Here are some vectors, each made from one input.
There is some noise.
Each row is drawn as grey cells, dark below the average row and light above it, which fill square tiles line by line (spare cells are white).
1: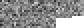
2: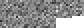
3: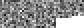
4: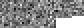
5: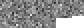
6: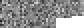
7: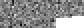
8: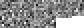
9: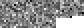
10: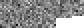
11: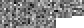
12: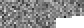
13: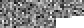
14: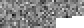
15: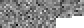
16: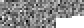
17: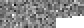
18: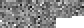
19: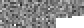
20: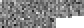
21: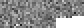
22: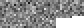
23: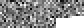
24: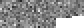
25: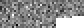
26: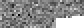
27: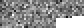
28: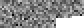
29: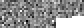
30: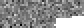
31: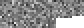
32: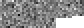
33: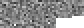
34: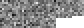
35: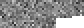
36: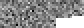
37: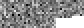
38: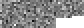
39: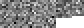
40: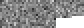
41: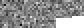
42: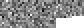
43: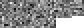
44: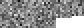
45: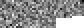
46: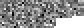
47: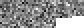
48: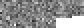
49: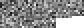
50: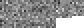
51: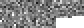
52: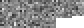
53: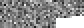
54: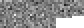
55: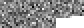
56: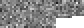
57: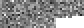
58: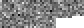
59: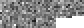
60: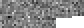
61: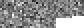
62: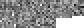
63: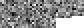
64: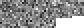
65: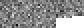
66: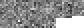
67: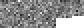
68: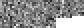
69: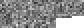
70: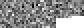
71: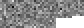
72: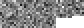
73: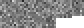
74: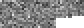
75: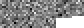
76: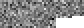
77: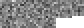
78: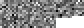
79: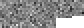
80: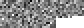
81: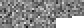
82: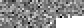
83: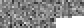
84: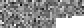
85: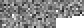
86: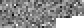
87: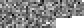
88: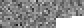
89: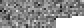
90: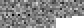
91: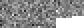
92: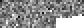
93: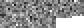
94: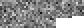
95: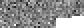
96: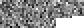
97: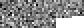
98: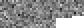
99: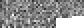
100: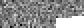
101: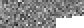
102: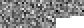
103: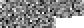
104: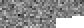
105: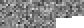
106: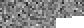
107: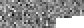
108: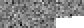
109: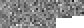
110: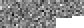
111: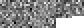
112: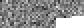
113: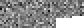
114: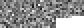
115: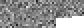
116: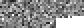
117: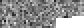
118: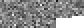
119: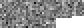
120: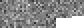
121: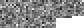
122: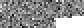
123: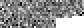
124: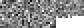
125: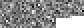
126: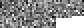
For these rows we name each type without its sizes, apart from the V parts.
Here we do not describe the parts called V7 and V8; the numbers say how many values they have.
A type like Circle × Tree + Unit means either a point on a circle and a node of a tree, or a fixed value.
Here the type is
(Circle + Unit) × Line × V8 + V7.
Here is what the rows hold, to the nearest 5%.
About 75% of them hold a point on a line and a value of V8, together with either a point on a circle, or a fixed value. The rest hold a value of V7.
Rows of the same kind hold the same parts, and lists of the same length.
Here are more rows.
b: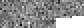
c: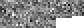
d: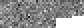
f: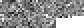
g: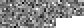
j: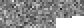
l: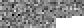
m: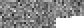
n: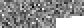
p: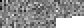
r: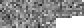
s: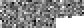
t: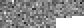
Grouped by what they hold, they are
b, p, t
c, d, j, l, m, r, s
f, g, n

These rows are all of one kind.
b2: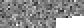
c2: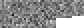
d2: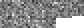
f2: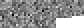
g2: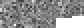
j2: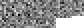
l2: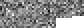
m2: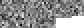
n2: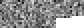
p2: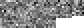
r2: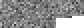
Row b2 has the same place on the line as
d2, j2 and m2.
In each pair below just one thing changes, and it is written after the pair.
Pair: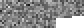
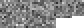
the value of V8
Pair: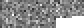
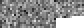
the place on the circle
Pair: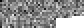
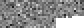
the value of V8
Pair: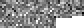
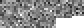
the place on the line
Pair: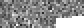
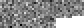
the place on the circle
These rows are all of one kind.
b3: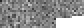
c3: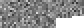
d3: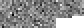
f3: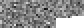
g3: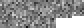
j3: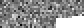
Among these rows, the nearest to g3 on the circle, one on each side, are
c3 and j3.
